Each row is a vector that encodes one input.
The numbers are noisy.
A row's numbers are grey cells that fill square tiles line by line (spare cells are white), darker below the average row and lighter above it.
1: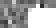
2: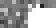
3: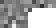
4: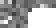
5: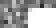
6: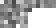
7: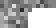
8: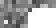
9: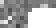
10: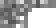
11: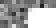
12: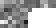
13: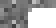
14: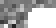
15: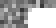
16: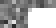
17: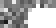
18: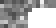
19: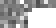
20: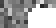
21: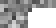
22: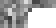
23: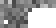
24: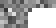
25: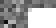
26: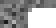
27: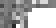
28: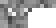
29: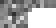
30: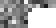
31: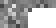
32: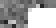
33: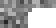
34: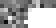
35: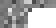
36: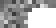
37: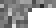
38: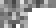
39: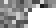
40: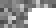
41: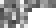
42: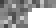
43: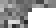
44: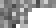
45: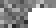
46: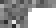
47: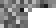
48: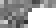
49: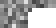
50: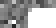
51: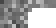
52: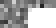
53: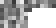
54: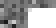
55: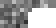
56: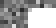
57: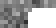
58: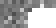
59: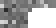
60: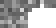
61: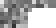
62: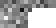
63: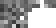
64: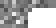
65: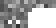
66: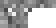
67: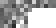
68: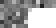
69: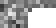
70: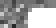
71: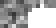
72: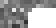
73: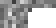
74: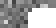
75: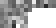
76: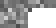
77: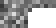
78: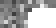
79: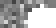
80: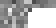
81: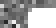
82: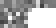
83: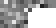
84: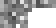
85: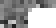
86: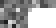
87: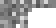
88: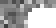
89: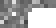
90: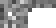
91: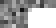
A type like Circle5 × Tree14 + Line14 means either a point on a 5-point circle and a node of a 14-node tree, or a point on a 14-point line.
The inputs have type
(Bool × Bool × Bool × Bool + Label7) × Label7.
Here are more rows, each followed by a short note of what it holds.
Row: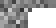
one of 7 labels and four true/false values
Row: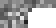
one of 7 labels and four true/false values
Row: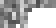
one of 7 labels and four true/false values
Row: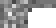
one of 7 labels and four true/false values
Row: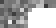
two labels (each one of 7)
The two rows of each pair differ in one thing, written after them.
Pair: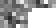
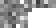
one of the four true/false values
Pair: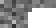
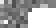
the label
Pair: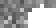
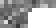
the label
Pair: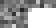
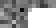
the label
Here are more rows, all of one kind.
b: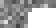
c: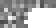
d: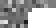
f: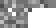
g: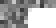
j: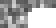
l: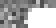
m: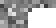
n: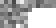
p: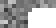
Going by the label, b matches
d and p.
